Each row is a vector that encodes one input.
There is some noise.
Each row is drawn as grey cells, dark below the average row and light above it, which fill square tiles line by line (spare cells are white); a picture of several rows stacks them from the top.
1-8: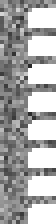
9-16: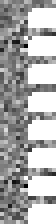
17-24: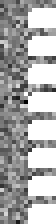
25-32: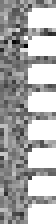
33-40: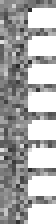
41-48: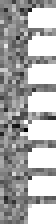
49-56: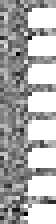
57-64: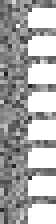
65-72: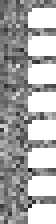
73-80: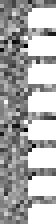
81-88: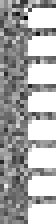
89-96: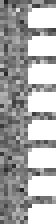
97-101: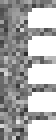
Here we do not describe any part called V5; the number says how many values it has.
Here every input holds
a list of up to two items, each a true/false value and a value of V5.
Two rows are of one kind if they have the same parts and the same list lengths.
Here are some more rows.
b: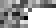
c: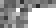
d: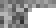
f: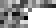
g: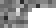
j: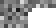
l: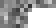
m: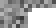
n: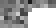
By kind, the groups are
b, f
c, g, j, n
d, l, m

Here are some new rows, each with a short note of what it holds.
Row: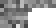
a list of two items
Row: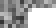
a list of one item
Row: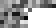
the empty list
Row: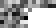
the empty list
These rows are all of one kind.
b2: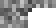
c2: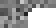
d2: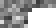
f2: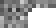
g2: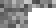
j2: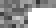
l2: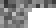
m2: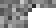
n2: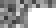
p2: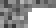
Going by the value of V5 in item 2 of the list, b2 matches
f2, m2 and n2.
